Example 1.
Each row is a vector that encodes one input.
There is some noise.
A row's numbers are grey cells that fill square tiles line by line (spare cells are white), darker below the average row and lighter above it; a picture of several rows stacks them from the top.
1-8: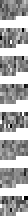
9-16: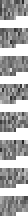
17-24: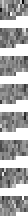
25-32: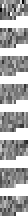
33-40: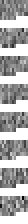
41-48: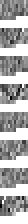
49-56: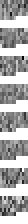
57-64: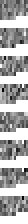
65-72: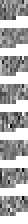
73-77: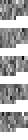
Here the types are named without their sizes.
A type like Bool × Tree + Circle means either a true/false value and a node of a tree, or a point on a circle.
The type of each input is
List(Circle).
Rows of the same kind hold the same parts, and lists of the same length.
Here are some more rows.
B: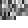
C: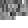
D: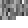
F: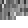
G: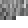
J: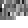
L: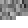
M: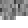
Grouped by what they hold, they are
B
C, D, G, M
F, J, L

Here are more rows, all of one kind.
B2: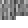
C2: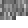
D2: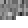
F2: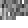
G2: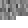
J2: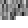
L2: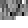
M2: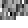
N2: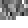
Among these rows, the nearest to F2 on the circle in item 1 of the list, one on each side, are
B2 and D2.
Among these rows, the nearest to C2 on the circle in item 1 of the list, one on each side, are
M2 and N2.
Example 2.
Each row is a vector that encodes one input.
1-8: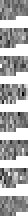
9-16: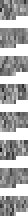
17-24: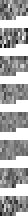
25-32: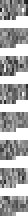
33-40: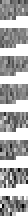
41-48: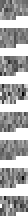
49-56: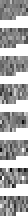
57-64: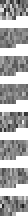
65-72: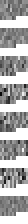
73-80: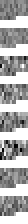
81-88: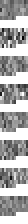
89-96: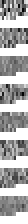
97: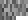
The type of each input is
(Circle9 + Unit) × Line6.
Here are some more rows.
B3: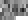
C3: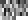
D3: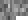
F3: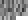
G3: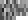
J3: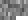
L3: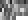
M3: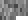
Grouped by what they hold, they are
B3, C3, D3, L3
F3, G3, J3, M3

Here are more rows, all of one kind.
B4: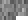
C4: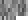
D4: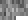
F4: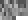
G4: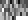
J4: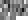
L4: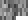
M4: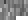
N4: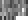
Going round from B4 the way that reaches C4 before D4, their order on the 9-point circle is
B4, L4, C4, M4, J4, F4, G4, N4, D4.
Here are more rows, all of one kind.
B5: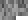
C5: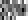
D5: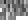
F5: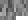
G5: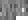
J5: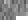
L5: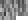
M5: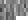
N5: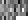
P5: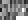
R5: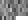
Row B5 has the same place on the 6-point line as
C5 and D5.
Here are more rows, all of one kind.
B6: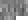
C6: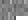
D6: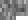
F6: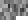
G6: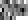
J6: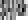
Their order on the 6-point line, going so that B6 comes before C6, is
F6, J6, B6, D6, G6, C6.
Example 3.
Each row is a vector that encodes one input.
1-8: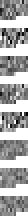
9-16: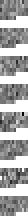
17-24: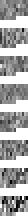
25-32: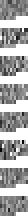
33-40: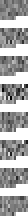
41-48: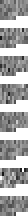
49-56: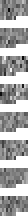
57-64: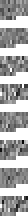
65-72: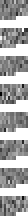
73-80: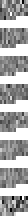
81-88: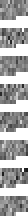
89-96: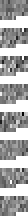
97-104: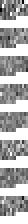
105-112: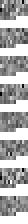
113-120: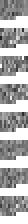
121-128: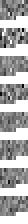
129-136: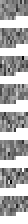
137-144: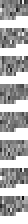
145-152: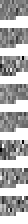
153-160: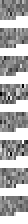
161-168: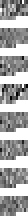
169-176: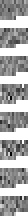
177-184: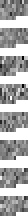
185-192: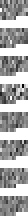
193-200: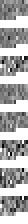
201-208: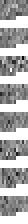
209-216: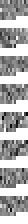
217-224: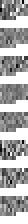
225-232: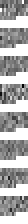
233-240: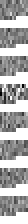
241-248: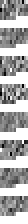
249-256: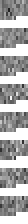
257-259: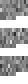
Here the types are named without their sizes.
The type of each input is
(Bool × Bool × Bool + Unit) × Circle.
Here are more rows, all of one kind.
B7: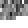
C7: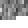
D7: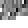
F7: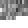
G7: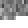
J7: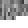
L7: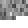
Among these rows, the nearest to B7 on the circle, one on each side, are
G7 and J7.
